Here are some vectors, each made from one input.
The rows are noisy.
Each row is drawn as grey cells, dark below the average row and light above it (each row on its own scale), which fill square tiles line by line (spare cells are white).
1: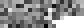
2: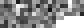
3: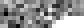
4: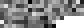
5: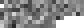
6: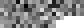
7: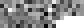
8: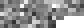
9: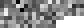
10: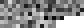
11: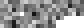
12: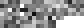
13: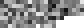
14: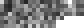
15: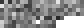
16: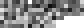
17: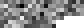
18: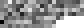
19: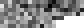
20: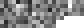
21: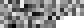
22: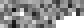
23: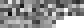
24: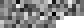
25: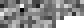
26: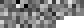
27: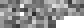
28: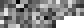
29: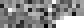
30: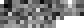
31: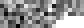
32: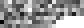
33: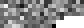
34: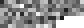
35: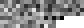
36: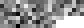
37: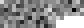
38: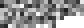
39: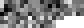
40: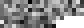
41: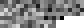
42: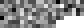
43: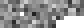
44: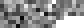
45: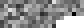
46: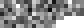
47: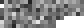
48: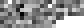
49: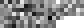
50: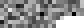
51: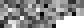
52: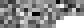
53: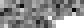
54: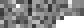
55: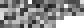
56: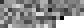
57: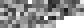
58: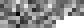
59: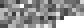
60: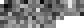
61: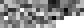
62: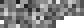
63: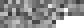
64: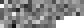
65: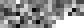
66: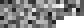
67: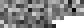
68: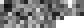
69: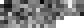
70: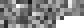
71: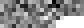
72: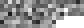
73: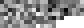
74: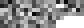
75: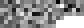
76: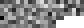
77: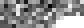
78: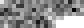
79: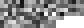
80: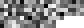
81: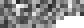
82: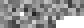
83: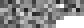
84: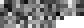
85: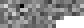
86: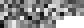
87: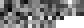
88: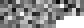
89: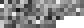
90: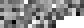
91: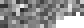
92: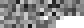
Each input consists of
either a point on a 5-point circle and a true/false value, or a node of an 8-node tree.
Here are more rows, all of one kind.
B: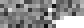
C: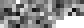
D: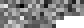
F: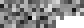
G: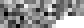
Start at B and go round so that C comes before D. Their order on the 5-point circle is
B, G, C, F, D.
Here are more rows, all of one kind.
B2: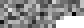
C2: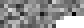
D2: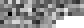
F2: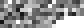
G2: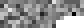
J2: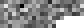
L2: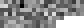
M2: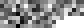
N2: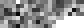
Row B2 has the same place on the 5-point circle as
C2, G2 and J2.
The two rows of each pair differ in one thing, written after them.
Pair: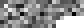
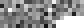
the true/false value
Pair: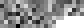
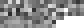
the true/false value
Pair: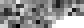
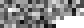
the place on the 5-point circle
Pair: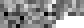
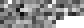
the true/false value
